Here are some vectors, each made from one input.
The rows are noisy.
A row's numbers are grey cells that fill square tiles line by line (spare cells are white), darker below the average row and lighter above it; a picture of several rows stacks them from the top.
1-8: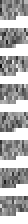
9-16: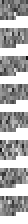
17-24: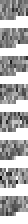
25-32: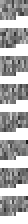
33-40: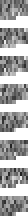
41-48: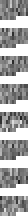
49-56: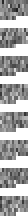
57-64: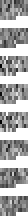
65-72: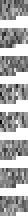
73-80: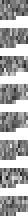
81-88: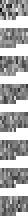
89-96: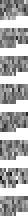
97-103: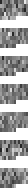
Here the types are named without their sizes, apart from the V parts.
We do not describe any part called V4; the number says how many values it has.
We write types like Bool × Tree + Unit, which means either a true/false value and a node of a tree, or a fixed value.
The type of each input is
(Bool × Bool × Bool + Unit) × V4 + Tree.
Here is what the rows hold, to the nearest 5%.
About 35% of them hold a node of a tree. The rest hold a value of V4, together with either a fixed value, or three true/false values.
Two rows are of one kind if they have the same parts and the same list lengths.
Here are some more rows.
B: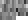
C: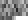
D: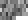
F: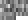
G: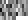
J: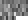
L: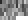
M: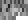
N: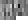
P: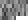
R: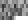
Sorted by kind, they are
B, F, J, N, P
C, D, R
G, L, M

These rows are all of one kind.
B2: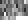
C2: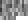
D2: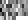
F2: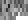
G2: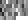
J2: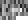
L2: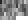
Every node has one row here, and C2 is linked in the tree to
F2, G2 and L2.
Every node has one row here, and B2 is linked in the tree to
L2.
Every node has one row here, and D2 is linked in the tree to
G2.
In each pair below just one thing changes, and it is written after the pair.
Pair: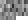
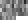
the value of V4
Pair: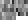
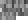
the value of V4
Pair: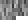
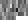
the value of V4
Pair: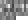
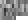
one of the three true/false values
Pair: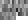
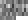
the value of V4
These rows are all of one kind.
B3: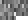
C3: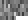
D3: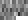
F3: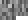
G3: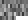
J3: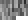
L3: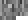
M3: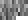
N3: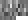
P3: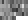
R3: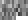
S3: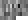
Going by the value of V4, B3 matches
C3, G3 and P3.
